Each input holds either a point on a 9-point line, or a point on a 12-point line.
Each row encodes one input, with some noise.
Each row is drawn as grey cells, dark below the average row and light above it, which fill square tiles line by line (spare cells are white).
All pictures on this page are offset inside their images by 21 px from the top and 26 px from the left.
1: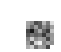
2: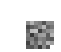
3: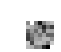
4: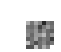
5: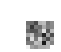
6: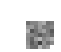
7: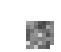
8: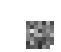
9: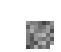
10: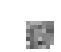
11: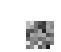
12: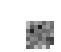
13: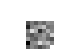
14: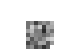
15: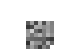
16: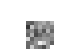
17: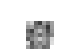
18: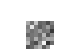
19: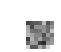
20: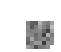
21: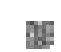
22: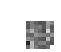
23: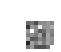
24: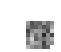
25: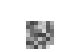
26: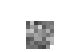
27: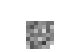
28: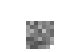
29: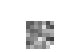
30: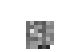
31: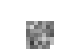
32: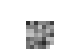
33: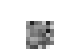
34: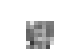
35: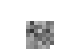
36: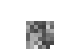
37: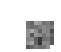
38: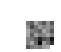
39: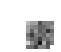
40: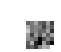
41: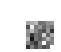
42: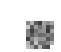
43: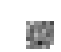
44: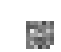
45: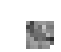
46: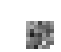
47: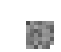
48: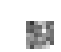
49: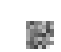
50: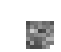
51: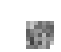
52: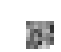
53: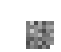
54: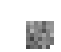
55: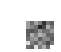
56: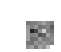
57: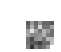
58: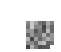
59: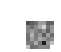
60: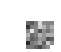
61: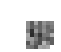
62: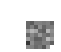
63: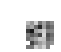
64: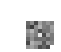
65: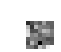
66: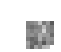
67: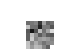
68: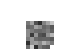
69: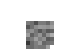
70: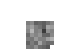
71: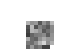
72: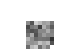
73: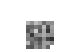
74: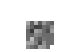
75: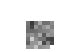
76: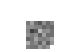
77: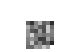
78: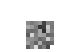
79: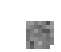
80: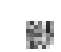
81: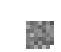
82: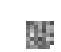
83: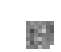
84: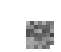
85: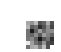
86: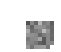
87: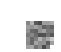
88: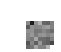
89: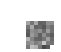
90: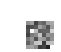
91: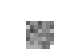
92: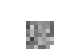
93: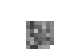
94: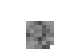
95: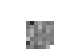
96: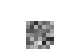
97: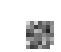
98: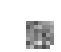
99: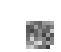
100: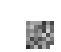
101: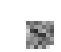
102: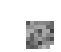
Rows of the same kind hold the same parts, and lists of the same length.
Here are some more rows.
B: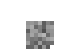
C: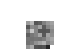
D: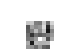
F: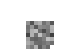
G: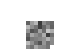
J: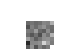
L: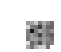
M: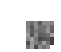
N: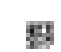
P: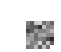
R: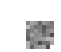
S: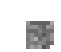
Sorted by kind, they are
B, C, F, J, M, P, S
D, G, L, N, R

